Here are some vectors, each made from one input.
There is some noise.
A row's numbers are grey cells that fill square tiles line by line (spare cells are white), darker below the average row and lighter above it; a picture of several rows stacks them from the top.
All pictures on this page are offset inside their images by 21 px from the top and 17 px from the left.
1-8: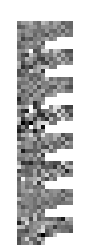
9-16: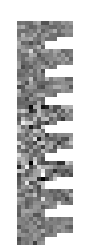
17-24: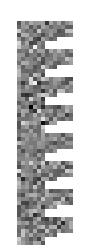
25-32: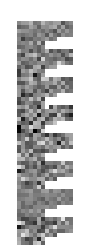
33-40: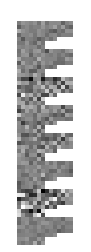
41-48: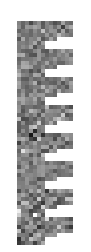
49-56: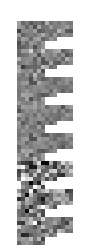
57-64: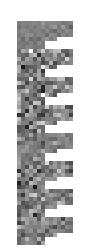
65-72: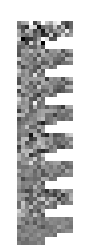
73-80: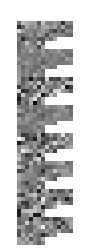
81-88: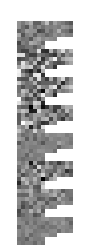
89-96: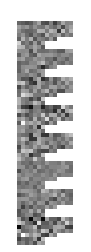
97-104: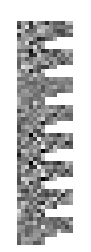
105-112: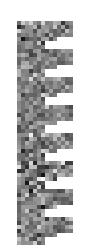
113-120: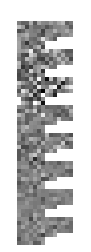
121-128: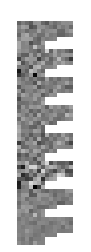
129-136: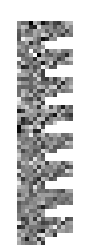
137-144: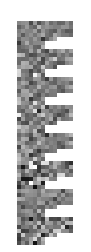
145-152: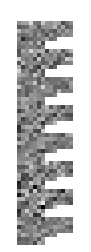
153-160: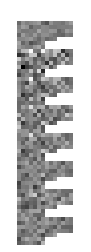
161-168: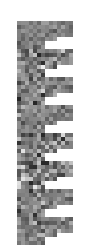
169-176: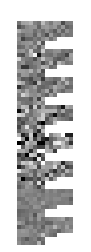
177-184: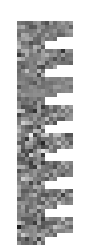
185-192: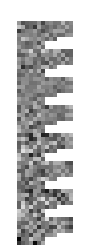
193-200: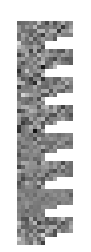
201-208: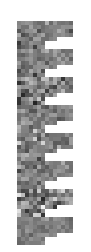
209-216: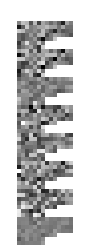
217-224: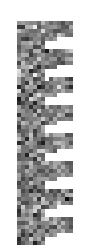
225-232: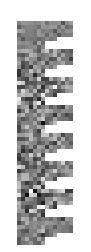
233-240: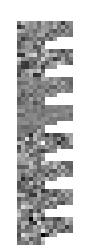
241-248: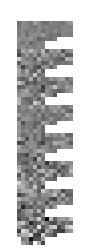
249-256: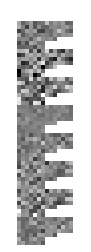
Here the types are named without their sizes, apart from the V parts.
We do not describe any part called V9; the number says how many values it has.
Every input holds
either a point on a line, or three true/false values, or a value of V9.
